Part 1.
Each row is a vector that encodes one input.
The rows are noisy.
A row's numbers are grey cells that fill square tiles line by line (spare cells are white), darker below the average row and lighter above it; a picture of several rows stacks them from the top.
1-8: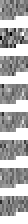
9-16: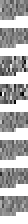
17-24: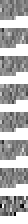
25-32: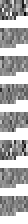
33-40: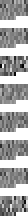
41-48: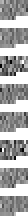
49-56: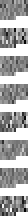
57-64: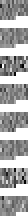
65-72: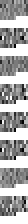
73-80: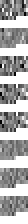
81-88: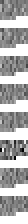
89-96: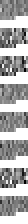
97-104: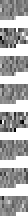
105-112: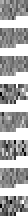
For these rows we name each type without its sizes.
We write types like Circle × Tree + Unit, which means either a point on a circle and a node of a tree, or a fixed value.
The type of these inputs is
Line + Tree.
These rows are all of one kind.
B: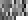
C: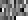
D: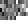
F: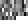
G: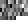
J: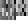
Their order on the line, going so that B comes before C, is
J, B, F, C, G, D.
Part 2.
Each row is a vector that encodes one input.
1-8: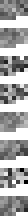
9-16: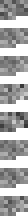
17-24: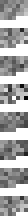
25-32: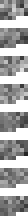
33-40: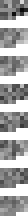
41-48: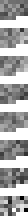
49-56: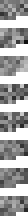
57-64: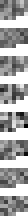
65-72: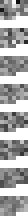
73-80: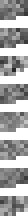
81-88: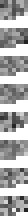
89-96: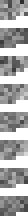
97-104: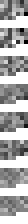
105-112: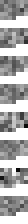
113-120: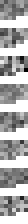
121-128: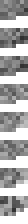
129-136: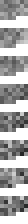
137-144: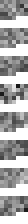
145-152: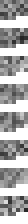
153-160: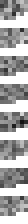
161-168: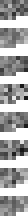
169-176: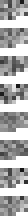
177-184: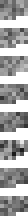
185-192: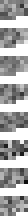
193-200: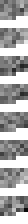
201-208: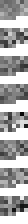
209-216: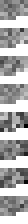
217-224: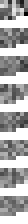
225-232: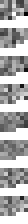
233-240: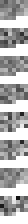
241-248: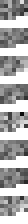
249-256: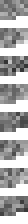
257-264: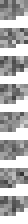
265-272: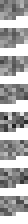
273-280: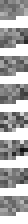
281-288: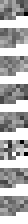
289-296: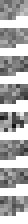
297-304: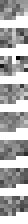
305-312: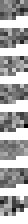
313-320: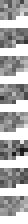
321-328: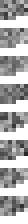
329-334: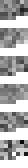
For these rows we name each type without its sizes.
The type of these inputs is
List(Line).
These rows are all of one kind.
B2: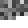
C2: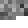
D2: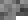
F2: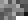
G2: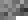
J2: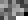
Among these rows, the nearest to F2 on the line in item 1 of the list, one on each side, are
B2 and G2.
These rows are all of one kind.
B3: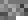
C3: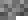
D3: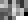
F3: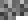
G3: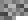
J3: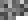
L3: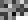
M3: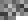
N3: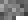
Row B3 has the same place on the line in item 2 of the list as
D3, L3 and M3.
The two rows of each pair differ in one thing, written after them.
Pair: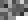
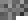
the place on the line in item 2 of the list
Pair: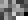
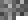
the place on the line in item 1 of the list
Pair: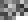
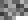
the place on the line in item 2 of the list
